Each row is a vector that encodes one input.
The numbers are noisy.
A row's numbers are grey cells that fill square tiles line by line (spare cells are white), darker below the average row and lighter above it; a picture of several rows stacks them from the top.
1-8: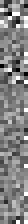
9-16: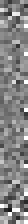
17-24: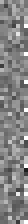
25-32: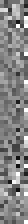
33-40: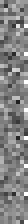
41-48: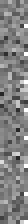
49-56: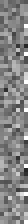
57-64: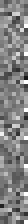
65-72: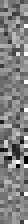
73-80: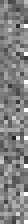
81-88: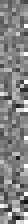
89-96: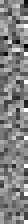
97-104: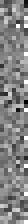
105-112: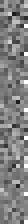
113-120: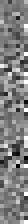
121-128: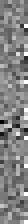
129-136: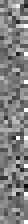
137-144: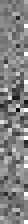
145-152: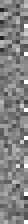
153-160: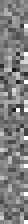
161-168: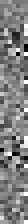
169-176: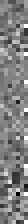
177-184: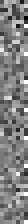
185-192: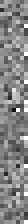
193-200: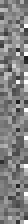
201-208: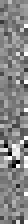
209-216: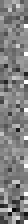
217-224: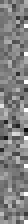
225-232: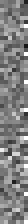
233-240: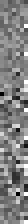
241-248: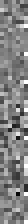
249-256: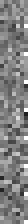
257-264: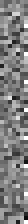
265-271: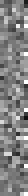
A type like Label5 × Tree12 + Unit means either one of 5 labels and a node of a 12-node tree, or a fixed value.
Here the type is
Line6 × List2(Line5) + List2(Line9).
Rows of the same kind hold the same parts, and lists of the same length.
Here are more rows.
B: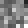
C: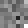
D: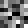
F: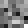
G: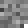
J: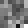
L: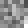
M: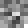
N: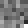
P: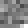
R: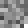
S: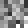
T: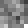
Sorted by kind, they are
B, D
C, J, M, P
F
G, L, S
N, T
R

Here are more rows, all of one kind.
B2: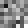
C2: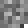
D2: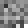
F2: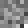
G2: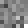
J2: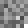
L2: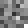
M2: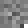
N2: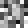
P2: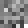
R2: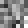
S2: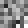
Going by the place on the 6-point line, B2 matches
G2, N2 and S2.
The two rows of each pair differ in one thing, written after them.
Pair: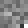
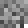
the place on the 5-point line in item 1 of the list
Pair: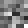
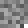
the place on the 5-point line in item 2 of the list
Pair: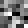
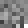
the place on the 5-point line in item 1 of the list
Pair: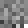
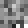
the place on the 5-point line in item 2 of the list
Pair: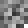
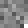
the place on the 5-point line in item 1 of the list
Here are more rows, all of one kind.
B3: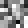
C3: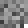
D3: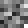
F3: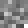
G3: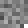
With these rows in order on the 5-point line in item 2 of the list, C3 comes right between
D3 and F3.
